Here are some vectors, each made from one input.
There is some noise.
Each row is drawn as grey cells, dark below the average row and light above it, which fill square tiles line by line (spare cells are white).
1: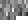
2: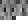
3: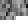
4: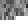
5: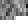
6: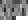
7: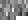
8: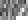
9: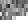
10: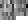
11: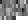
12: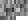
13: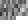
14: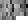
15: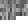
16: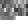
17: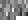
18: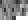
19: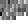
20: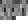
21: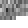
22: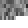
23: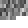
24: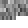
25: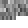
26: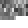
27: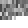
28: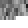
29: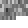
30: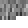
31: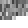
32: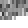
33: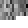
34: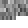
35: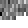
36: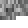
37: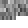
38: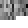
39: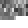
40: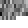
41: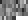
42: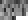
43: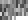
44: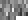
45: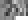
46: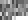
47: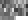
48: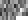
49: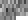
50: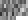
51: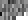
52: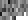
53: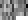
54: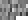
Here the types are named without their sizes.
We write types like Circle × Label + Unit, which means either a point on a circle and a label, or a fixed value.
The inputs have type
Label × (Tree + Unit).
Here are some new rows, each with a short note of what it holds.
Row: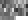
a label
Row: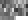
a label
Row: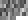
a label and a node of a tree
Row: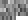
a label
